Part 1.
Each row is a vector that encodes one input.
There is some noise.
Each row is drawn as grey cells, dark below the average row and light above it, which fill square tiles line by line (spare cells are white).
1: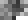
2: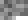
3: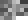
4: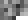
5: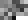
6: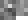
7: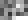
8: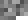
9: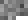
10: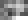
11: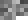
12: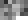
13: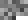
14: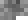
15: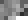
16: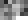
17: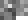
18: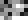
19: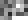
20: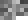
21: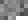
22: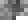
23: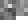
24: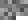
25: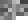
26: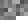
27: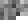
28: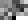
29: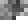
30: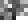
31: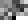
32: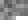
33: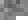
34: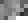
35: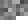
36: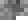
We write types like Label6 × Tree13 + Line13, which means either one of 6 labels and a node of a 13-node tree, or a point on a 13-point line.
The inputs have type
Label6.
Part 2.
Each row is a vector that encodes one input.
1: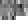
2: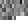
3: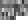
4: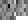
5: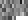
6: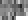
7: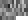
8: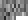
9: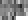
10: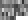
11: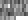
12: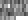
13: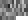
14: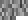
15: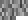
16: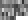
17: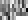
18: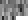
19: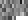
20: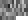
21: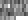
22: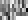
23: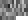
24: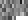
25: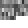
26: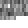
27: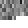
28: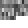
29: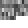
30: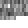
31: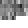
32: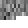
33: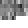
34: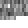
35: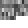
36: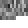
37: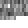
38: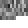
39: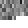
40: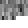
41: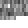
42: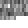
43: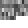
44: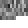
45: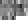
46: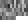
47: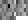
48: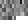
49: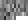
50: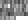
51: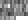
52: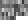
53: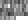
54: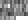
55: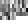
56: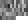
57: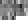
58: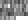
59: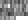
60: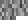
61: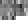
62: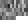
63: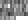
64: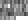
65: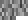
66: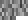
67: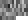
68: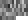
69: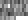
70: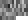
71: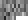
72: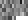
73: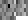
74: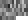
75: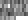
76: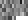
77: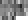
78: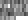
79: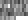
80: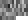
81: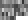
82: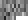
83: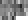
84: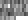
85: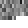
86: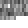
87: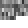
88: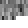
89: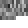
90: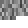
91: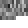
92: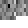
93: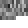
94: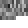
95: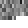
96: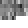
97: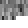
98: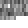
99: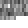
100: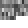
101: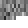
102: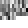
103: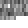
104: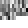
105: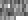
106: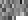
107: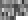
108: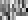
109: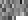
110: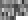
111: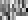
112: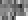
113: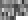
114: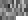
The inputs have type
Tree9 + Unit.
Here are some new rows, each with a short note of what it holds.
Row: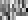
a fixed value
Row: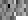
a node of a 9-node tree
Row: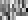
a fixed value
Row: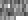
a node of a 9-node tree
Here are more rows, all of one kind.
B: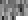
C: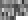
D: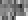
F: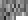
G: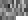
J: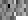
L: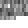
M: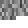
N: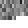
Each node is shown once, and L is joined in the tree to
F.
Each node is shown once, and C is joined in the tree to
D.
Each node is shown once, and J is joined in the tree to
G and M.
